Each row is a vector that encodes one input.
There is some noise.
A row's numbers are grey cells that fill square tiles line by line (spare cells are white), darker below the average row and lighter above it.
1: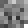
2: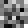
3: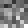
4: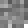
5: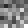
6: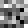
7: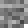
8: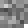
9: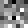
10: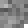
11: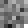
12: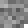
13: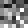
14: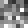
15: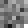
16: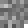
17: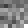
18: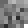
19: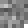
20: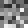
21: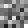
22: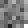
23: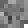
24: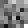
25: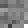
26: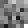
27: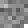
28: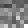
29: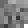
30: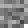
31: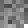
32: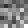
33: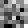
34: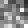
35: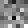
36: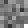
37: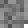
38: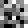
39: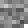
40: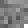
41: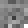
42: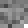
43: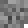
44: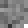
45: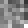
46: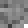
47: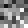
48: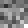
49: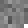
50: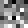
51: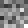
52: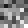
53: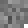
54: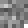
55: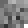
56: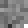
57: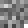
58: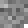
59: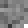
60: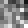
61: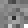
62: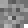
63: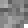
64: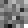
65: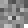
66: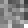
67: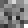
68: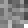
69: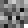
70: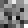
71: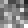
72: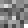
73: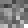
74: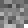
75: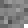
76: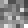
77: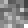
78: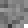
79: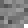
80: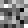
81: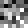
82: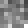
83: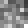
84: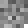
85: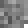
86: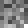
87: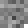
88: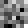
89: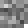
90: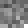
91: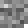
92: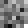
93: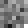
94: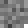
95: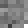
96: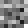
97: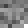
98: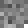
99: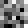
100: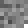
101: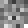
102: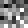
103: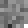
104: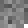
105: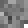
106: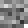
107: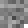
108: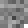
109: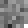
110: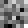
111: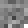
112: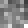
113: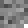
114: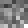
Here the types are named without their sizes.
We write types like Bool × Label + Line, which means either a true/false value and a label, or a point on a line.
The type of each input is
Bool × Bool × Bool + Line.
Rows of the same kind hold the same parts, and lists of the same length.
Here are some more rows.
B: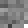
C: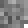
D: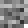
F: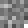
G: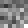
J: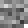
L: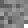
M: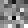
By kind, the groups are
B, C, G, L
D, F, J, M

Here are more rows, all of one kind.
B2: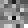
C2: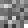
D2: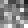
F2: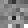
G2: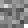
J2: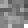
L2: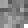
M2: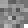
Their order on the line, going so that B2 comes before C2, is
F2, B2, M2, G2, L2, J2, D2, C2.
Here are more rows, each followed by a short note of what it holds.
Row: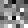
a point on a line
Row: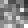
a point on a line
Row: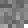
three true/false values
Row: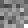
three true/false values
